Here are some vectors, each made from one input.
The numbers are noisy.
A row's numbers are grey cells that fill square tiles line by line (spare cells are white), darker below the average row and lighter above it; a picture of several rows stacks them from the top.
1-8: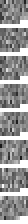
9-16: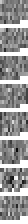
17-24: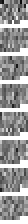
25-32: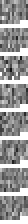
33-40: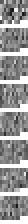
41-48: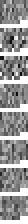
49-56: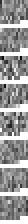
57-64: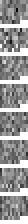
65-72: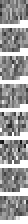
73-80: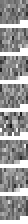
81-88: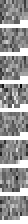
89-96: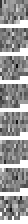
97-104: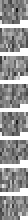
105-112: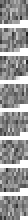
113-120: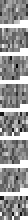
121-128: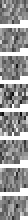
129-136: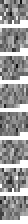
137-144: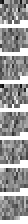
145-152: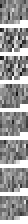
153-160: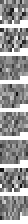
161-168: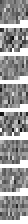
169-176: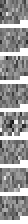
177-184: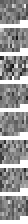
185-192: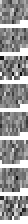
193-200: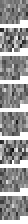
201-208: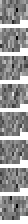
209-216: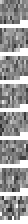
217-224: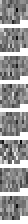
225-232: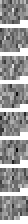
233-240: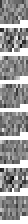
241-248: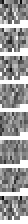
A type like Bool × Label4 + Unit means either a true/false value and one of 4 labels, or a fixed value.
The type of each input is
(Bool × Bool × Bool + Tree10) × Line8 + Circle8.
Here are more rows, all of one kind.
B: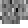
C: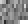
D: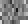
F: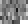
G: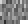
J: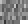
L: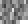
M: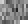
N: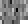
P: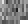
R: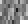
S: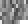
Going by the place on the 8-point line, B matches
G and N.
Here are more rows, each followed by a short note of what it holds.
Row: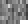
a point on an 8-point line and a node of a 10-node tree
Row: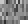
a point on an 8-point line and three true/false values
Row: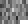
a point on an 8-point line and a node of a 10-node tree
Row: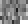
a point on an 8-point line and three true/false values
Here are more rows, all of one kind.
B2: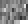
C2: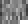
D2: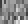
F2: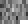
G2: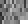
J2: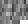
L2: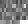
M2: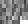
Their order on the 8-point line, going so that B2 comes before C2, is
D2, B2, C2, F2, L2, J2, M2, G2.
